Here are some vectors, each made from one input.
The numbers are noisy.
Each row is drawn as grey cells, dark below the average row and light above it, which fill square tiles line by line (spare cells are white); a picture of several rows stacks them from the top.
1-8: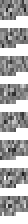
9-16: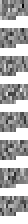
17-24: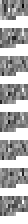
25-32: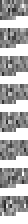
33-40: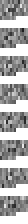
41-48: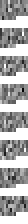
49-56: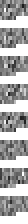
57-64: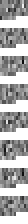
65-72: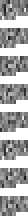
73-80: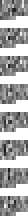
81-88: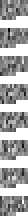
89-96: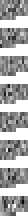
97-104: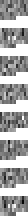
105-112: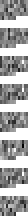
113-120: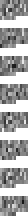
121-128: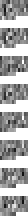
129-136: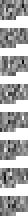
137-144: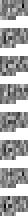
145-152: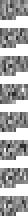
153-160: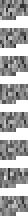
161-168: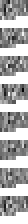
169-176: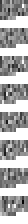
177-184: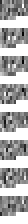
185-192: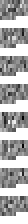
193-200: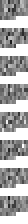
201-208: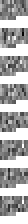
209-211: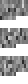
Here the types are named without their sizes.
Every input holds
a node of each of two trees and a true/false value, together with either a fixed value, or a node of each of two trees.
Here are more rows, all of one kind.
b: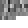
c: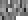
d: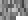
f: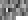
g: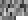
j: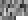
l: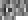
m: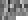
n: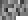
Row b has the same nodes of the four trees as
g, j and m.
